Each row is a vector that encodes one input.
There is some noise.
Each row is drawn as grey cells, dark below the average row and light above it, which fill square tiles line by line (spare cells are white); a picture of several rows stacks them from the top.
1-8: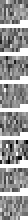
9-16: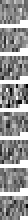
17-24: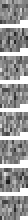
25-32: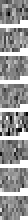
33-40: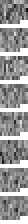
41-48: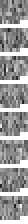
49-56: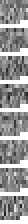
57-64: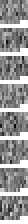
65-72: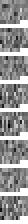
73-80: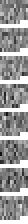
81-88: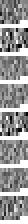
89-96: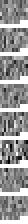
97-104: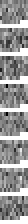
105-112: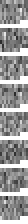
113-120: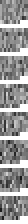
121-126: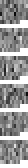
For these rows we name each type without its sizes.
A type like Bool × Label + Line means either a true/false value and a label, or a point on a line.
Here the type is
List(Line).
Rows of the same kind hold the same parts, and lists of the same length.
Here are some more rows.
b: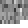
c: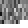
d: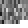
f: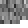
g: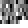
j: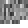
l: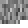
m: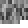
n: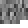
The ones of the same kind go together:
b, f, n
c, d, j
g
l, m

